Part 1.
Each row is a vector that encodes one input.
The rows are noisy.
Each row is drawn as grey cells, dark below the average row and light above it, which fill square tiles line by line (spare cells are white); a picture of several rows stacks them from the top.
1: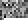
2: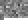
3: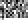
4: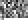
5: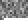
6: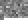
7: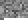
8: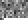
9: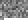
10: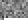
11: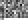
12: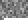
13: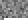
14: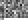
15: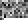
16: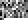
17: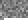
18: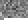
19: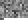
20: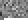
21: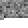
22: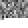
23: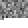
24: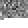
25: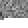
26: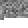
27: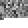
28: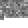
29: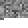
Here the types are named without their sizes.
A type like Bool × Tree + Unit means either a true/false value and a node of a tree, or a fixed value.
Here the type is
Bool × Bool × Bool.
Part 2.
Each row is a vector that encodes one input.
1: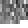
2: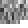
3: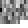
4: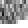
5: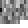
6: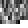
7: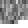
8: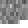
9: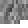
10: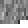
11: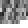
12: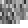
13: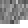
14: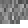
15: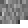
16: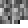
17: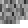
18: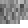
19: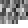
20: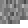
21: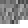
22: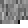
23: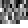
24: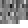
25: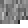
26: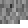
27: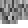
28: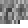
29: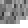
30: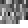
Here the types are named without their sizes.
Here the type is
Bool × Bool × Bool.
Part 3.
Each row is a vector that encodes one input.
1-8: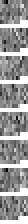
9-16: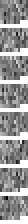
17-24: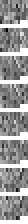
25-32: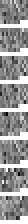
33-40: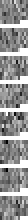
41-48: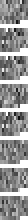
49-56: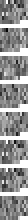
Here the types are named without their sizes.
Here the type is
Label.
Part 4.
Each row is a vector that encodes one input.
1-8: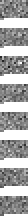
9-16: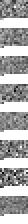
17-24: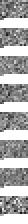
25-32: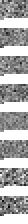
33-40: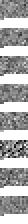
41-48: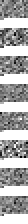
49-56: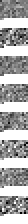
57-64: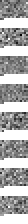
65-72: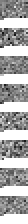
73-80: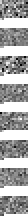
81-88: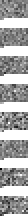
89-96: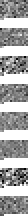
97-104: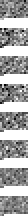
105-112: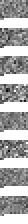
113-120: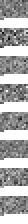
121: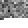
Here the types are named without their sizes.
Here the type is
Circle.
